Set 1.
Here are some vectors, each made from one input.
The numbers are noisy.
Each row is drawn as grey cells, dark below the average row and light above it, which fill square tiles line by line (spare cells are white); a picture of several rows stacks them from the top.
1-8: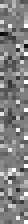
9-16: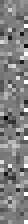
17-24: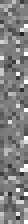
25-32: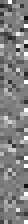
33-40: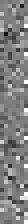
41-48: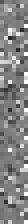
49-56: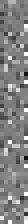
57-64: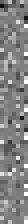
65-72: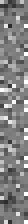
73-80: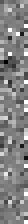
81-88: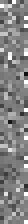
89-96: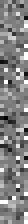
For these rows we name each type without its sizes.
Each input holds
a point on a line, together with either a fixed value, or four true/false values.
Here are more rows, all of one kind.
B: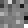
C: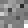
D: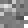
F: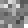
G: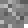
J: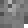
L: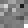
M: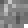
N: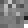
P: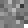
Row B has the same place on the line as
C, D, L and P.
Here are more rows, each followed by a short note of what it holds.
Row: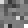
a point on a line
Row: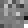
a point on a line and four true/false values
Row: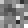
a point on a line
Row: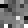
a point on a line
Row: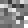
a point on a line and four true/false values
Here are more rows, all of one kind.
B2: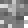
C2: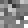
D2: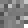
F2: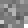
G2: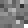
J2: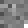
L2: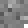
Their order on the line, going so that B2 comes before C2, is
D2, L2, J2, B2, F2, G2, C2.
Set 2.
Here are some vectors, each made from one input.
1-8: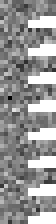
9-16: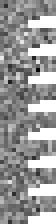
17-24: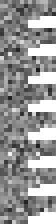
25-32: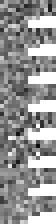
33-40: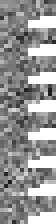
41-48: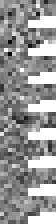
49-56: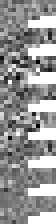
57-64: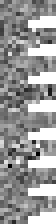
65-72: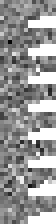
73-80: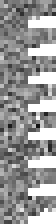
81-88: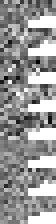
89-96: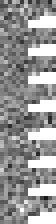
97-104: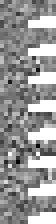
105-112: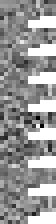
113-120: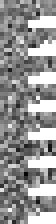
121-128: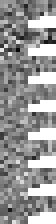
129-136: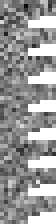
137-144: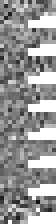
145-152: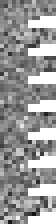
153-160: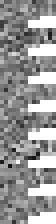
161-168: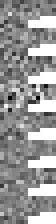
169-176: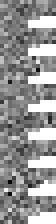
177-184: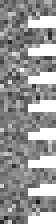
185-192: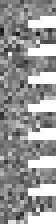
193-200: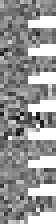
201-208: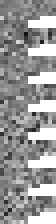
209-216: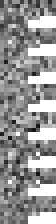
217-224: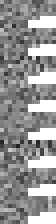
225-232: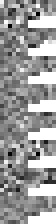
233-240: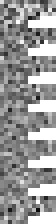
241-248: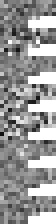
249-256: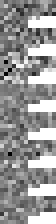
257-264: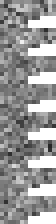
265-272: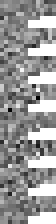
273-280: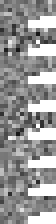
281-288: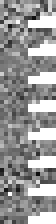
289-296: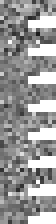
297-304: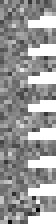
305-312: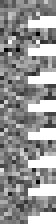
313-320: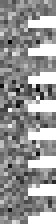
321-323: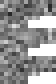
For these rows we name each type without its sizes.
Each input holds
a point on a line, together with either a fixed value, or a point on each of two lines.
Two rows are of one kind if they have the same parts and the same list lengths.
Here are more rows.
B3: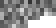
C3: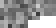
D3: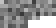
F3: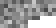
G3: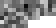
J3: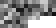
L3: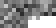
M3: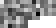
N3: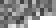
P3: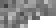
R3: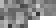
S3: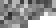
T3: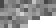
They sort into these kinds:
B3, F3, N3, P3, S3, T3
C3, D3, G3, J3, L3, M3, R3

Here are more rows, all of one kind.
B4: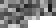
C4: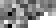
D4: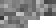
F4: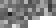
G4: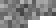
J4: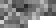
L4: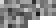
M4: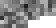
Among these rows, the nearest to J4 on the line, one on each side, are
D4 and G4.
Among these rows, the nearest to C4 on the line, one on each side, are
F4 and M4.
